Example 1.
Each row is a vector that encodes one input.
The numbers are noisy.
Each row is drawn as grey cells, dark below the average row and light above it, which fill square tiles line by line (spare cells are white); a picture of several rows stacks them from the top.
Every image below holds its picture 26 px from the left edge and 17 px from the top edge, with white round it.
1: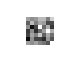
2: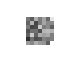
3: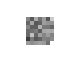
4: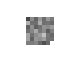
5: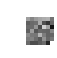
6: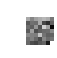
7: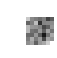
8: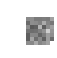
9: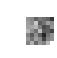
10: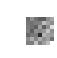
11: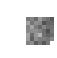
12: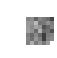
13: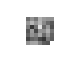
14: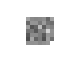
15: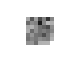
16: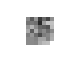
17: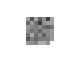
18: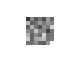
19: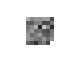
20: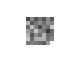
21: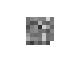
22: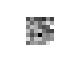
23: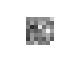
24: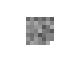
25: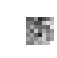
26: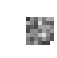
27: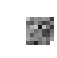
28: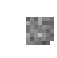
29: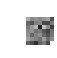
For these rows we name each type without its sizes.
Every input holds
a point on a line.
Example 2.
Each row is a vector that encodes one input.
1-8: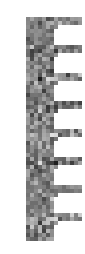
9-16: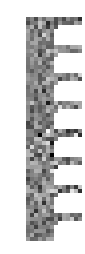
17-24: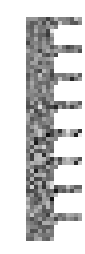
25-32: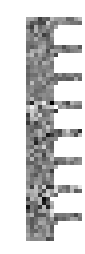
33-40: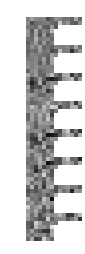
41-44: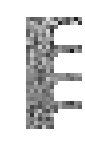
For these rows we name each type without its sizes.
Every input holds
either a fixed value, or three true/false values.
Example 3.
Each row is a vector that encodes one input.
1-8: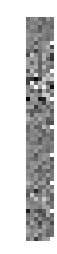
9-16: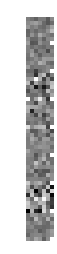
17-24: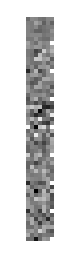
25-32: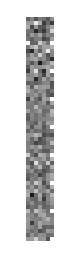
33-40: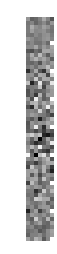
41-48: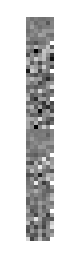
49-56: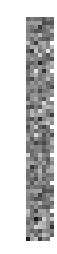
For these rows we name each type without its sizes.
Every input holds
three true/false values.
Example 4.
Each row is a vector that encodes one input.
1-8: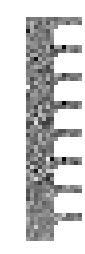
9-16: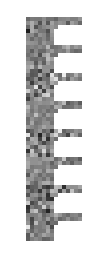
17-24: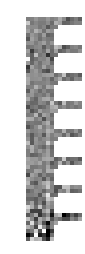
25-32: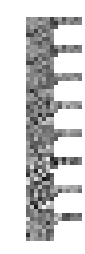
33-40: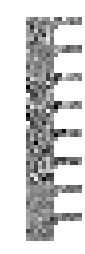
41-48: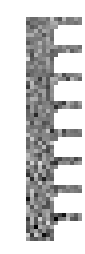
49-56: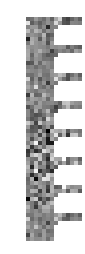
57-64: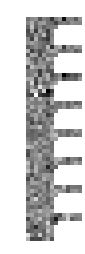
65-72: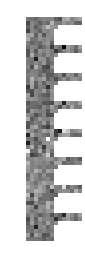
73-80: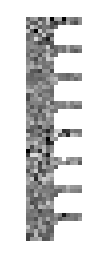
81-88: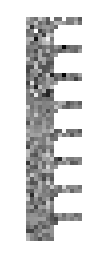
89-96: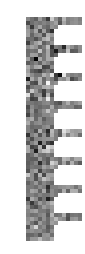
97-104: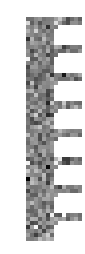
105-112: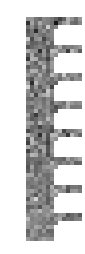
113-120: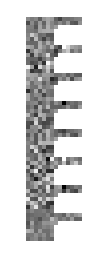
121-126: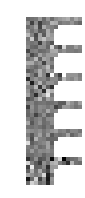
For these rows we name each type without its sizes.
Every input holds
four true/false values.
